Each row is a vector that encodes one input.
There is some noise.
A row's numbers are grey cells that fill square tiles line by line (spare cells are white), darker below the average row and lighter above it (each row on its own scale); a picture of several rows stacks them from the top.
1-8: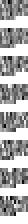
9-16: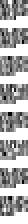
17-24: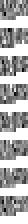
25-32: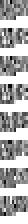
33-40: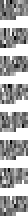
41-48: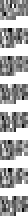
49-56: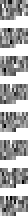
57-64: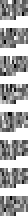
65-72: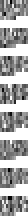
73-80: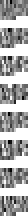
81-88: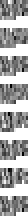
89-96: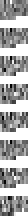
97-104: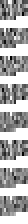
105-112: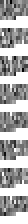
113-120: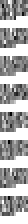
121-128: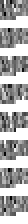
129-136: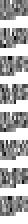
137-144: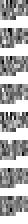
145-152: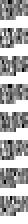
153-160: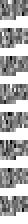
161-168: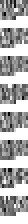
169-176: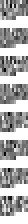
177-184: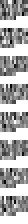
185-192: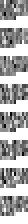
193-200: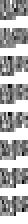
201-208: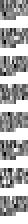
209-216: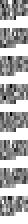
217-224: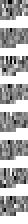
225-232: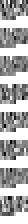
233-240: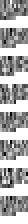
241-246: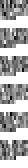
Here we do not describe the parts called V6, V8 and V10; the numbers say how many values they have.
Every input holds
a true/false value, together with either a point on a 7-point line, a value of V6, a value of V8 and a value of V10, or a point on a 9-point line.
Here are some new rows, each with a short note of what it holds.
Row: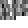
a point on a 9-point line and a true/false value
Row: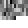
a point on a 7-point line, a true/false value, a value of V6, a value of V8 and a value of V10
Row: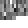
a point on a 9-point line and a true/false value
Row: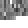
a point on a 9-point line and a true/false value
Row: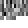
a point on a 7-point line, a true/false value, a value of V6, a value of V8 and a value of V10
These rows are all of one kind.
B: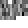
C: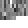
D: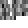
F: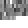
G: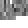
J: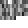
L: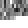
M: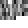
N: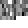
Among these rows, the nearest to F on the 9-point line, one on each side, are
G and L.
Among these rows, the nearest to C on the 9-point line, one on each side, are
D and J.
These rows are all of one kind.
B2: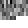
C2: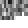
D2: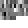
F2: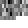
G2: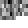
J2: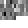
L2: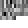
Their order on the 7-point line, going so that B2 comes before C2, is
F2, B2, D2, J2, L2, G2, C2.
